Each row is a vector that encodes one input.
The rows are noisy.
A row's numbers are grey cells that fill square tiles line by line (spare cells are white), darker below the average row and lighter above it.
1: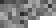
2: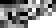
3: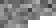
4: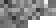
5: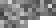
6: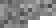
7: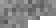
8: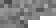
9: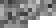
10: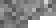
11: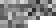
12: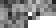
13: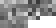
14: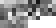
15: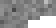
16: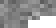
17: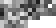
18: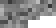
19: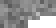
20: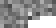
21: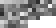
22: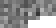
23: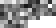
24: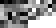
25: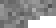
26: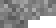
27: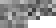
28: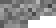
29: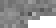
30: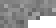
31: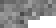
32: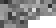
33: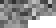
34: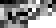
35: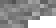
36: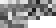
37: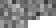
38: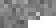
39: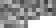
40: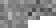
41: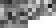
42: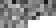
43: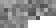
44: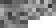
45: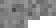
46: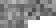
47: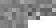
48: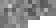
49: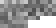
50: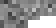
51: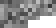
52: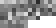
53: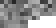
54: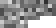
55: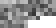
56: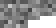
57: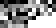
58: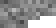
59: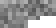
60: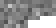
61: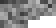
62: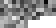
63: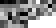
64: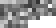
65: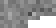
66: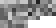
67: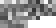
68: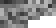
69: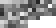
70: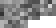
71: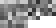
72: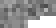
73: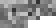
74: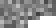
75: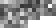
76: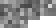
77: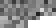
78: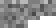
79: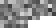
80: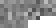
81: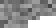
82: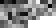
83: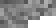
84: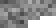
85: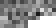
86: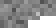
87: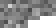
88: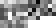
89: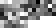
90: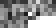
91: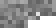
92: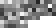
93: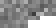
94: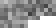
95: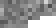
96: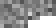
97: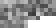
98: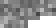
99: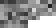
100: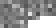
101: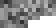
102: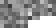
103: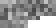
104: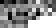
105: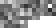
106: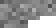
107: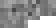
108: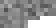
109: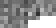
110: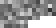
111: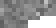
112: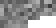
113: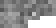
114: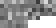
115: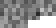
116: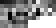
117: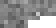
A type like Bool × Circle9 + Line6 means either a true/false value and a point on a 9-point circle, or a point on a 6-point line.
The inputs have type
Bool × Bool × Bool + List3(Line6).
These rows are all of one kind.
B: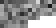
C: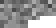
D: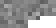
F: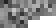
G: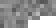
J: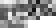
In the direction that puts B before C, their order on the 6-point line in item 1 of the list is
B, J, C, G, D, F.
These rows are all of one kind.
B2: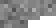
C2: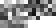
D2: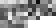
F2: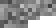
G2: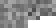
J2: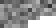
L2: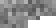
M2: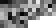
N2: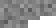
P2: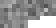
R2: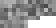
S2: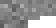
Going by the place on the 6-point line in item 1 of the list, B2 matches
D2 and S2.
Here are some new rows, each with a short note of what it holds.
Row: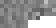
a list of one item
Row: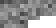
a list of three items
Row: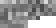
a list of one item
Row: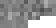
a list of one item
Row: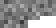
the empty list
